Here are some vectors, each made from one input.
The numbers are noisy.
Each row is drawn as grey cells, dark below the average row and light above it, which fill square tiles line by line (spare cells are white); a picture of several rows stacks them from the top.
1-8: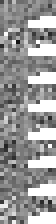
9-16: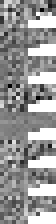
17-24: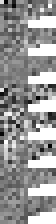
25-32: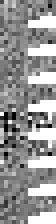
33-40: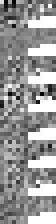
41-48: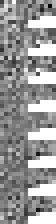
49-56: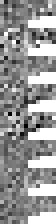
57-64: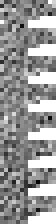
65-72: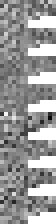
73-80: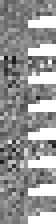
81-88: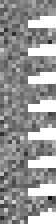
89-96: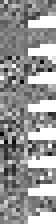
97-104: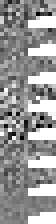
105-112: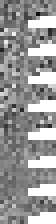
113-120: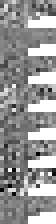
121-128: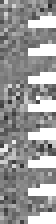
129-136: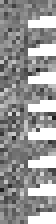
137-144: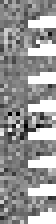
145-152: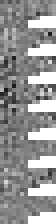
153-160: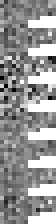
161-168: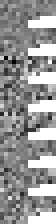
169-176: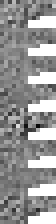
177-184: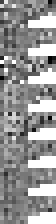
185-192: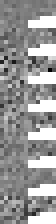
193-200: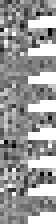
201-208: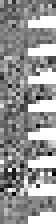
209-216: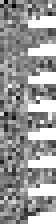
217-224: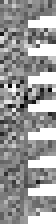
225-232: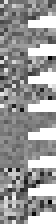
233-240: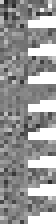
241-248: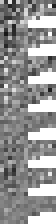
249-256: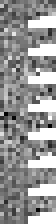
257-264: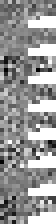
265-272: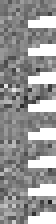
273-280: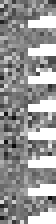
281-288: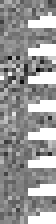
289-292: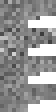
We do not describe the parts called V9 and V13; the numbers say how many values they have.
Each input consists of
a node of a 14-node tree, together with either three true/false values, or a value of V9 and a value of V13.
